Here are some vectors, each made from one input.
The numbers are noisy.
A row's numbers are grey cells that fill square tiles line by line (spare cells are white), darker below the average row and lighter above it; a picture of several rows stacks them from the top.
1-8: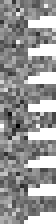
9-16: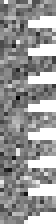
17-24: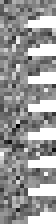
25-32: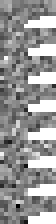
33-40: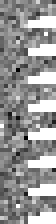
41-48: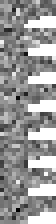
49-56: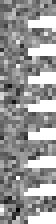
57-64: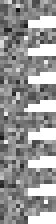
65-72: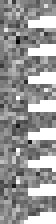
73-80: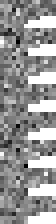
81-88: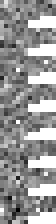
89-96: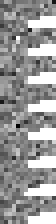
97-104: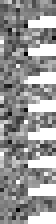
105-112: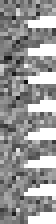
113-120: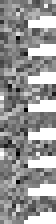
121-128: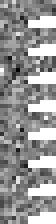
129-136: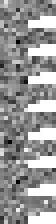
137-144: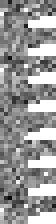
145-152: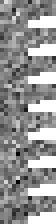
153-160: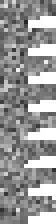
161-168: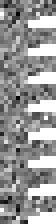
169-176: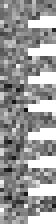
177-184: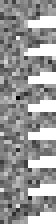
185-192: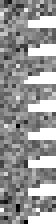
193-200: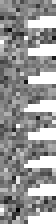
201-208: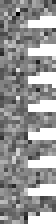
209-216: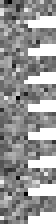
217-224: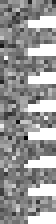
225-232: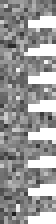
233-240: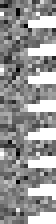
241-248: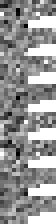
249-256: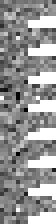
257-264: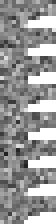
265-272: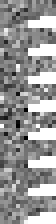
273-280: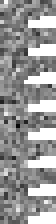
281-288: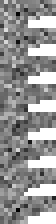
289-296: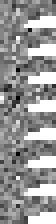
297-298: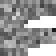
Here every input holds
a point on a 16-point circle, together with a list of up to two points on an 8-point line.
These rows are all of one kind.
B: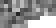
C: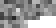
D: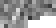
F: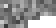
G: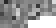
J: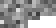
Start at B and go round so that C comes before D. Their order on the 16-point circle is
B, G, C, D, J, F.
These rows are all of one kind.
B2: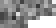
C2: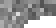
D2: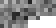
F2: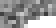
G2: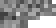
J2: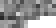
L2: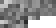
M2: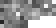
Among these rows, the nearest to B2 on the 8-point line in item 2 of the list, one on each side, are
D2 and L2.
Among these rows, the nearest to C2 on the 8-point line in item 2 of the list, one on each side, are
D2 and F2.
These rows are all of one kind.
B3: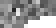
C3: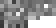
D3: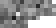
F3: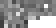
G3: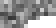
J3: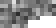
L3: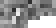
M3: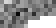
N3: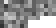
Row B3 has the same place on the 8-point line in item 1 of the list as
C3, L3 and N3.
